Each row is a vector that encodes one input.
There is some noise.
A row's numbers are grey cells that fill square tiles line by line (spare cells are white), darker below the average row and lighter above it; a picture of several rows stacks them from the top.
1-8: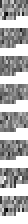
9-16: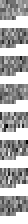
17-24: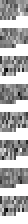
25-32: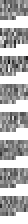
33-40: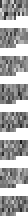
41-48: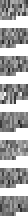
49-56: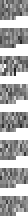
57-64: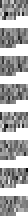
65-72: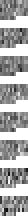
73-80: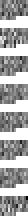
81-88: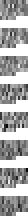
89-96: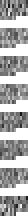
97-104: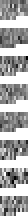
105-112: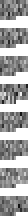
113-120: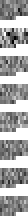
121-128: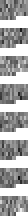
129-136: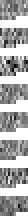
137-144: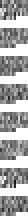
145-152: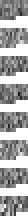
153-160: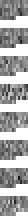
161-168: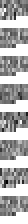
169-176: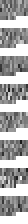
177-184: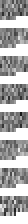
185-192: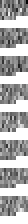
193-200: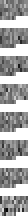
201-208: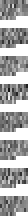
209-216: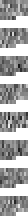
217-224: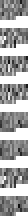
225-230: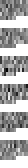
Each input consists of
either a point on a 10-point line, or a list of up to two points on a 9-point circle.
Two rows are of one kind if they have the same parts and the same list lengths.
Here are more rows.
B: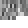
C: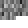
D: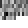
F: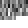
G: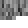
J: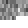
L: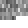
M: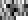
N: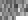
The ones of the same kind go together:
B, J, L, N
C, G
D, F
M

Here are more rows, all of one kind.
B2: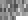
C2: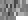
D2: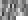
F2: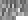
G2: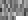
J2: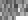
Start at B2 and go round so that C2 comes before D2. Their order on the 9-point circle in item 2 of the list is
B2, C2, F2, D2, G2, J2.
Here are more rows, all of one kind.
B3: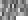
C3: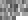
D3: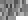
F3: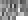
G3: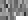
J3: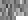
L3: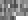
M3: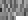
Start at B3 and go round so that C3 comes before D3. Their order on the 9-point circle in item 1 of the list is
B3, F3, C3, L3, M3, G3, J3, D3.
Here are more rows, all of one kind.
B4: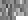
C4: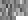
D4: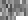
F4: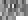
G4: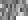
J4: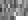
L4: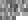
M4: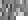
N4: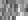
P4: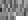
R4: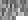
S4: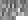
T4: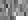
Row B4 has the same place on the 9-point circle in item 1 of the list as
C4, D4 and M4.
